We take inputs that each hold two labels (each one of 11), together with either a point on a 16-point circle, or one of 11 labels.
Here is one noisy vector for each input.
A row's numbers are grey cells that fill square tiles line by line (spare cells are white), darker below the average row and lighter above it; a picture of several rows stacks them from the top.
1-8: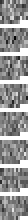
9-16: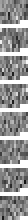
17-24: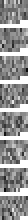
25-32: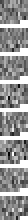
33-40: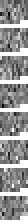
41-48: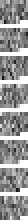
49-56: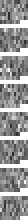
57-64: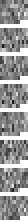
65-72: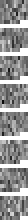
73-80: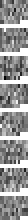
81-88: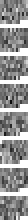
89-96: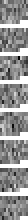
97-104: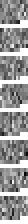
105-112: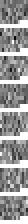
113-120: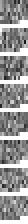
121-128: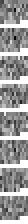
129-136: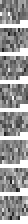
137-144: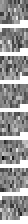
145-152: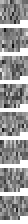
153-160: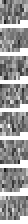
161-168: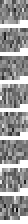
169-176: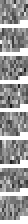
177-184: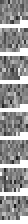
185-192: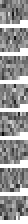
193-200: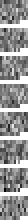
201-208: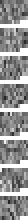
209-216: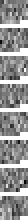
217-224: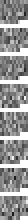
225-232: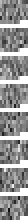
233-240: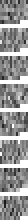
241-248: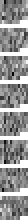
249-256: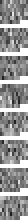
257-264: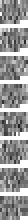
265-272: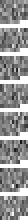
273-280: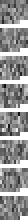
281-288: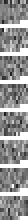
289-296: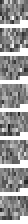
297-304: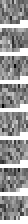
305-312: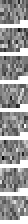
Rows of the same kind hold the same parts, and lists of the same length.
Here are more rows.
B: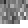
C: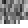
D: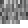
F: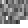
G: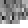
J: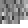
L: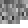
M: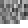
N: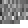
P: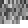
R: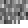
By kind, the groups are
B, C, D, G, J, L, N, P, R
F, M

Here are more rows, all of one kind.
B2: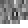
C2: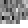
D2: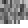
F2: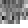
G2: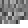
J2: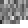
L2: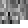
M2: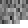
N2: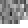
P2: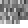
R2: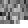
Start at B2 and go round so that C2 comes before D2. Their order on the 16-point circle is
B2, C2, F2, J2, D2, L2, P2, N2, R2, G2, M2.
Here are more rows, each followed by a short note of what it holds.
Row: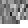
three labels (each one of 11)
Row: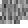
three labels (each one of 11)
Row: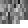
a point on a 16-point circle and two labels (each one of 11)
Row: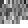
a point on a 16-point circle and two labels (each one of 11)
